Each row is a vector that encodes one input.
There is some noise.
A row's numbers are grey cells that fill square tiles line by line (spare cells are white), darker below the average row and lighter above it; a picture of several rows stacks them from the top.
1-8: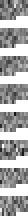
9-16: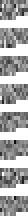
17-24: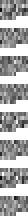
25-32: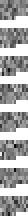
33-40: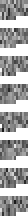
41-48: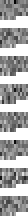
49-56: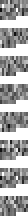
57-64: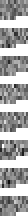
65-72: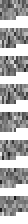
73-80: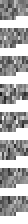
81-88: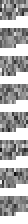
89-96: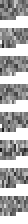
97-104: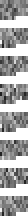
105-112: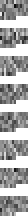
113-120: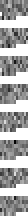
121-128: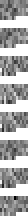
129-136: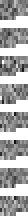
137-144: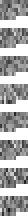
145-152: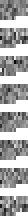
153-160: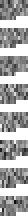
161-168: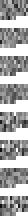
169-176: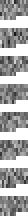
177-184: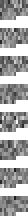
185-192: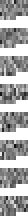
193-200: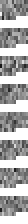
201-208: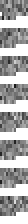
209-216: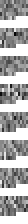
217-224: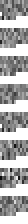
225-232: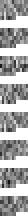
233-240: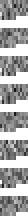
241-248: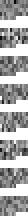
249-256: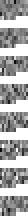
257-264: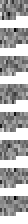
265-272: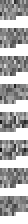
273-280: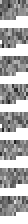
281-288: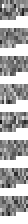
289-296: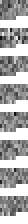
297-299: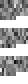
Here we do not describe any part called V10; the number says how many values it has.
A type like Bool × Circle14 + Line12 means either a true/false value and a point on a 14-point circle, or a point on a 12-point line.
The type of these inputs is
Line7 + Line8 × (Tree11 + Unit) + V10.
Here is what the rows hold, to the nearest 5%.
About 15% of them hold a point on a 7-point line. About 55% of them hold a point on an 8-point line, together with either a fixed value, or a node of an 11-node tree. The rest hold a value of V10.
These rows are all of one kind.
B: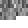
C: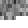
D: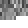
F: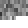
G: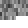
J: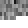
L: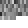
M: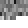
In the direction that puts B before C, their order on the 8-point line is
D, B, G, F, C, J, M, L.
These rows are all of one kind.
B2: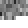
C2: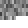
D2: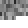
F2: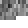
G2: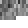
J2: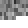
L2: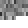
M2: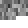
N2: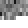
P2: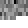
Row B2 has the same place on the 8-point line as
D2, J2 and L2.
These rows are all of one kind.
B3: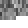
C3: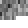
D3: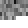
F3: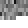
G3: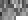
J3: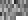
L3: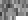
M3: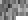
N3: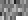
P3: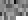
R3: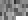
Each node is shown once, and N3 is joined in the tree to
C3, F3 and M3.
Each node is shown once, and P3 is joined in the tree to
D3, F3 and R3.
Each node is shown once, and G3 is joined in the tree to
B3.
